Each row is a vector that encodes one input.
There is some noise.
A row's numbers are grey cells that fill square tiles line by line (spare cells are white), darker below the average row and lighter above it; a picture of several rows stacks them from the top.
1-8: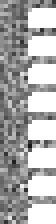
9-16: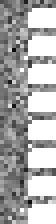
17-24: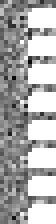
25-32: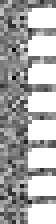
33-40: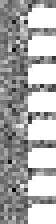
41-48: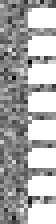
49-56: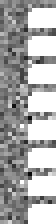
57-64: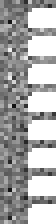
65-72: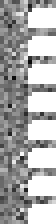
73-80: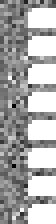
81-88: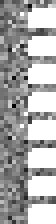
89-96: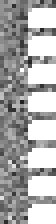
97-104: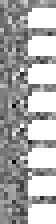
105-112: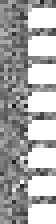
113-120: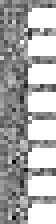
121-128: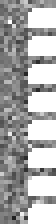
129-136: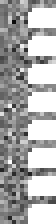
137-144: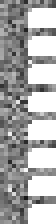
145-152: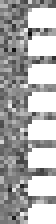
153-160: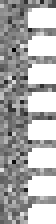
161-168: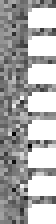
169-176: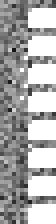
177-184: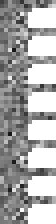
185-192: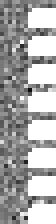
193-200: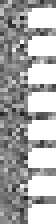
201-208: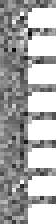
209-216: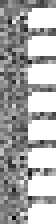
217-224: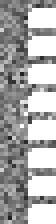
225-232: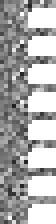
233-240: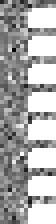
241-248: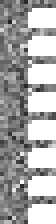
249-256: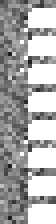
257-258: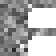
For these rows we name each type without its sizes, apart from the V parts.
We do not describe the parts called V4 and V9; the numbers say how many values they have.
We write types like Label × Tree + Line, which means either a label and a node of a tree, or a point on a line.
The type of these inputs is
Line × (Line × V9 + V4).
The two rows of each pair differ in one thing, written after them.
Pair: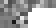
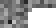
the place on one of the two lines
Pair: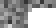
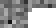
the value of V9
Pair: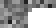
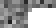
the place on one of the two lines
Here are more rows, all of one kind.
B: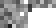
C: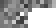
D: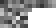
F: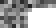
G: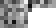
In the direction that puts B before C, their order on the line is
G, B, C, D, F.
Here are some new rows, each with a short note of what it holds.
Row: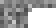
a point on each of two lines and a value of V9
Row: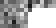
a point on a line and a value of V4
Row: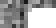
a point on each of two lines and a value of V9
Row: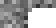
a point on each of two lines and a value of V9
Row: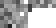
a point on a line and a value of V4
